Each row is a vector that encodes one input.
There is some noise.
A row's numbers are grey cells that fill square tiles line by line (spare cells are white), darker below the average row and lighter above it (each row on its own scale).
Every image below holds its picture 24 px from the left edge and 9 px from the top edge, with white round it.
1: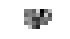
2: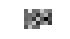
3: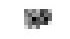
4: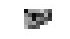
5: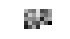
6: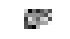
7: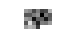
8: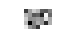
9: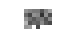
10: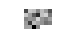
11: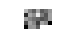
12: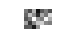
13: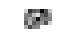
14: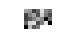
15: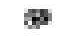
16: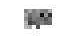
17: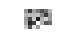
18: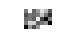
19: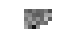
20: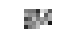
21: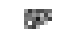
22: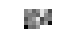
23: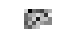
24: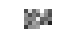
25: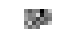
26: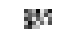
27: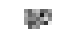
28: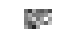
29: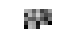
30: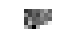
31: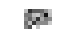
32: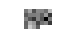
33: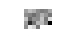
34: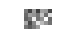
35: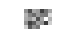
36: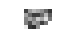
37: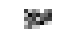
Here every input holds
a point on a 5-point line and a true/false value.
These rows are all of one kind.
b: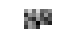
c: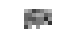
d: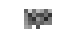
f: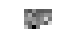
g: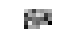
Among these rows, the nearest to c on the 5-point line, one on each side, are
d and g.
